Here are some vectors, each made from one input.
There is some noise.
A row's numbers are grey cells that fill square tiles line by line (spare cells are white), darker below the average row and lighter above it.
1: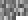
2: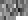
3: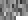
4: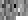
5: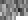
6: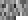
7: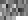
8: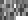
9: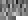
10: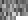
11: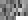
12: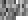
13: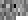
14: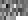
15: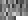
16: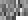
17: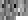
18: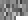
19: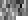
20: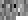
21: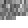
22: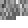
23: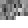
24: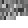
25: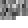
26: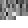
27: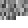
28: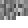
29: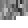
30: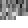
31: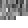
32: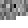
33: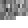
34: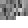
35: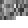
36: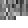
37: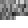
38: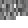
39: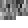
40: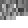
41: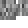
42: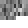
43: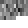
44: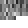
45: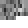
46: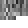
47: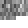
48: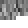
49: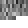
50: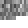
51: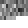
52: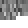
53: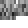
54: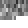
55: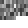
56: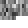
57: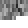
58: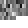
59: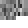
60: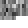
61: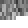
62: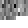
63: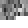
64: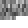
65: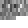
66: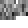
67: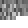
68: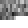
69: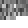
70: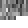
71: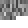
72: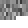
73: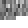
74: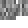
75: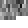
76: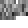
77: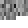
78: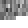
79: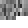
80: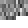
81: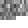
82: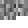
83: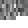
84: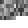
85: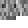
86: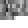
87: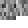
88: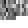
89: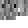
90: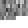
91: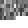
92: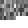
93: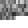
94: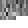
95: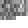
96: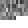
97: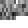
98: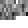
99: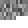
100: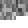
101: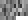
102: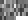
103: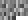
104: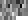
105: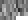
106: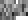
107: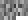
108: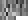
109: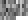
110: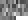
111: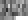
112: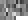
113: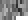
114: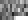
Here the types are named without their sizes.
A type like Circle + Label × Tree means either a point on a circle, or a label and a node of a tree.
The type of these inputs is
(Bool × Bool × Bool + Line) × Line.
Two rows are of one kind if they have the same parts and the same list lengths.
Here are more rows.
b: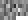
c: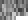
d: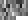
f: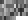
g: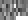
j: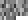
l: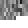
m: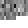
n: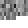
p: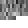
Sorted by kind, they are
b, j, m, n
c, d, f, g, l, p

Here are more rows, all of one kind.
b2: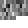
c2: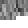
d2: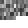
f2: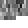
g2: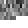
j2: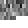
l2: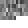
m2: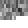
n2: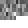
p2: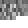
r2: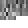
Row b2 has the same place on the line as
f2, g2 and j2.
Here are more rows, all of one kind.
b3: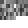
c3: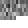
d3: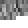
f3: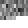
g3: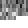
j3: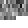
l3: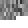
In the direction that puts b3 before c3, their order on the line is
b3, f3, d3, l3, c3, g3, j3.
